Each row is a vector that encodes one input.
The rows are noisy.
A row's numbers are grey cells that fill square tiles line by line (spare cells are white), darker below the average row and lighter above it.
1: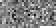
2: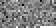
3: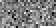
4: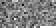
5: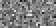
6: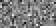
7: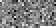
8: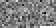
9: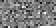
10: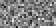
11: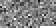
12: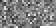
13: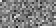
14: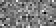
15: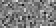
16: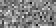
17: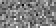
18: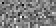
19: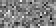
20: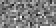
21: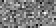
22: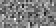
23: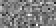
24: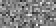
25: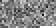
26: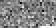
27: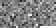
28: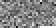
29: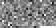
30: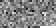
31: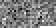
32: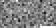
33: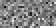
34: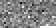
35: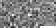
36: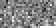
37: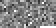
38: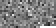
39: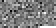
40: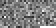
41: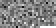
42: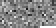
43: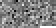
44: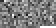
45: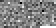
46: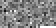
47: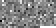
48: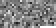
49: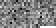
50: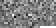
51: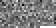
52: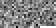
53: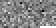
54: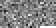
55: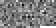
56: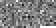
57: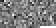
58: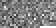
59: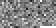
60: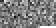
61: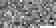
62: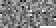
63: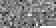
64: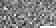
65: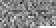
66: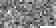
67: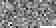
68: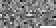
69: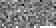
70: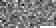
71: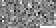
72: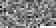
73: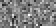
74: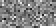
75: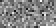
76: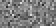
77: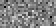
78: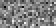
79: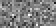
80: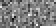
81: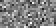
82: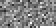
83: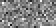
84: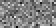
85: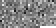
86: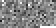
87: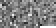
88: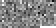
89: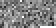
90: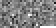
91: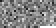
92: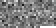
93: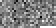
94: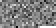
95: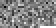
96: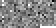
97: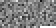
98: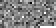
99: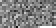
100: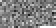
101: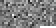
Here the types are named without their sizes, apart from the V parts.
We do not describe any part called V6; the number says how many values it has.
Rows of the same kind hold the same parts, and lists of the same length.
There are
2 kinds of row.
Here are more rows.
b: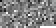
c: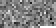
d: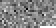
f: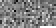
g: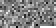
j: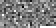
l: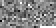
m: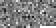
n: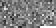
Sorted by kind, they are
b, j, m, n
c, d, f, g, l

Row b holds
a point on a line and a value of V6.
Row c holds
a point on a line and a node of a tree.
